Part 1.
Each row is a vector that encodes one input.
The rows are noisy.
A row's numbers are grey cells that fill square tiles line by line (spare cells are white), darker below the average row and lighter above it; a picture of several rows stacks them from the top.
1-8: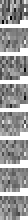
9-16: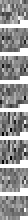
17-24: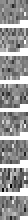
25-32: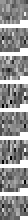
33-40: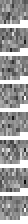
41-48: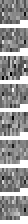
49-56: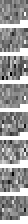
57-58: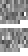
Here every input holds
a list of up to two points on a 6-point line.
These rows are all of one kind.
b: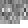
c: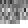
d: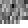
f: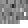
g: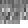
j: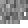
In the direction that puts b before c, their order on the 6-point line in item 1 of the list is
b, c, g, j, d, f.
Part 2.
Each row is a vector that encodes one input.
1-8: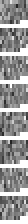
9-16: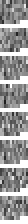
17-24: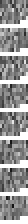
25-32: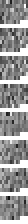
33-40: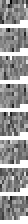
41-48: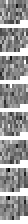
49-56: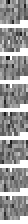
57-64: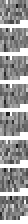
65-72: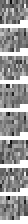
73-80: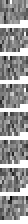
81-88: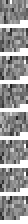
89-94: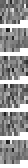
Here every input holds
either a point on an 8-point circle, or a point on a 9-point line.
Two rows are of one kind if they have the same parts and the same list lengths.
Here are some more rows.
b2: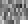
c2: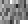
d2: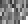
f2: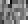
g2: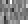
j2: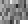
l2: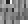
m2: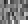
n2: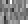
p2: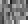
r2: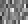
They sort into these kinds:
b2, c2, g2, j2, l2, n2
d2, f2, m2, p2, r2

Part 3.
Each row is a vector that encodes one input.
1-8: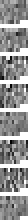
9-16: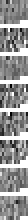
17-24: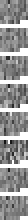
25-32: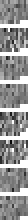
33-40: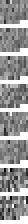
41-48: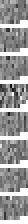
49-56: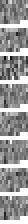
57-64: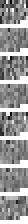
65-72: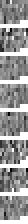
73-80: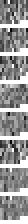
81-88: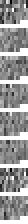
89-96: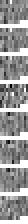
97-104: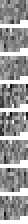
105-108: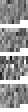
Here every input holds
either a point on a 5-point line, or a point on an 8-point line.
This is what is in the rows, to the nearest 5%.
About 30% of them hold a point on a 5-point line. The rest hold a point on an 8-point line.
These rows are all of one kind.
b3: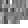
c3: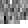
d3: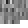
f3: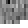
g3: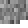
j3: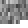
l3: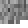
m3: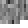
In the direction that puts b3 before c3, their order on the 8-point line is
j3, l3, g3, m3, f3, d3, b3, c3.
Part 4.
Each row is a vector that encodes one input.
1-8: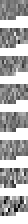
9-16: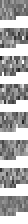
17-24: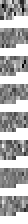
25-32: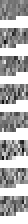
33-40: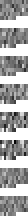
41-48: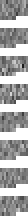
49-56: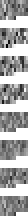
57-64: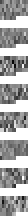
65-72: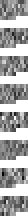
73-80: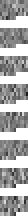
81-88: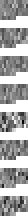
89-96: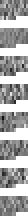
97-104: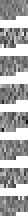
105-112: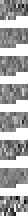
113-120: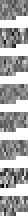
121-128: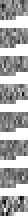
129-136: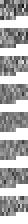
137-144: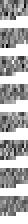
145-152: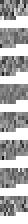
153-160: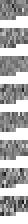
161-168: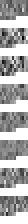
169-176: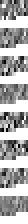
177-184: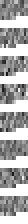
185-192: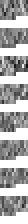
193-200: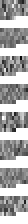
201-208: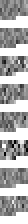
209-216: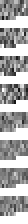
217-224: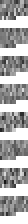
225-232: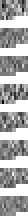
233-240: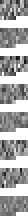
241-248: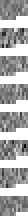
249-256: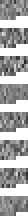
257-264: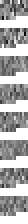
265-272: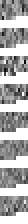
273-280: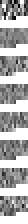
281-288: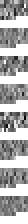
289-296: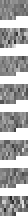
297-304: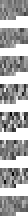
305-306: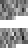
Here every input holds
either a point on a 15-point line, or five true/false values.
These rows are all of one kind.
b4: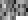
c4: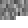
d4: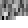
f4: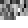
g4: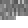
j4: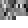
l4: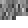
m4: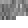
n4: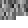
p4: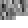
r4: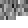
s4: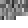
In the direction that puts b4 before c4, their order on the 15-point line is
l4, m4, j4, n4, d4, f4, b4, c4, g4, r4, s4, p4.
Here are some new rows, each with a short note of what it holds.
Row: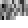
a point on a 15-point line
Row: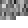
a point on a 15-point line
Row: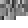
a point on a 15-point line
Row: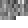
a point on a 15-point line
